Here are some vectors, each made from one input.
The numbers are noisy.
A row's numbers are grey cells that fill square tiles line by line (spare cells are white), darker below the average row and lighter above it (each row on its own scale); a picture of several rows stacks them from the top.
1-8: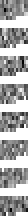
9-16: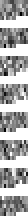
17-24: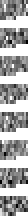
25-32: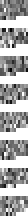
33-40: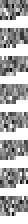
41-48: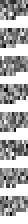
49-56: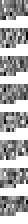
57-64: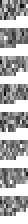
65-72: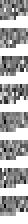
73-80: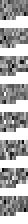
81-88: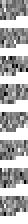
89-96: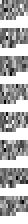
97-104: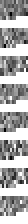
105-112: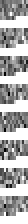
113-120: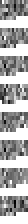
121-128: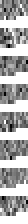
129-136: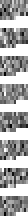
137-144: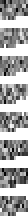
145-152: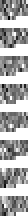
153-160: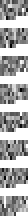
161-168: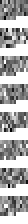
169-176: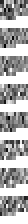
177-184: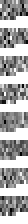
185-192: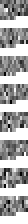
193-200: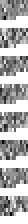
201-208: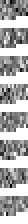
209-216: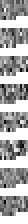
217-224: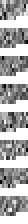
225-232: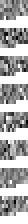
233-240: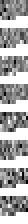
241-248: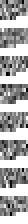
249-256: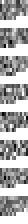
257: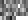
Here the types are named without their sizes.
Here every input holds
a node of a tree, together with either a fixed value, or three true/false values.
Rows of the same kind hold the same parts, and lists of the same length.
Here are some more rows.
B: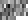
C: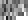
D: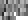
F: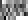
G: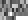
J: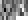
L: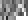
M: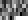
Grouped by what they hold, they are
B, C, J, L
D, F, G, M

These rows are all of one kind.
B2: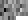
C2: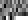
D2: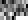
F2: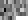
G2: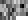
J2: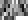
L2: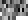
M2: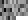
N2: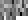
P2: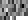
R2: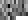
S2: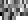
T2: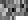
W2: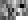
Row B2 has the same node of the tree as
F2, M2 and S2.
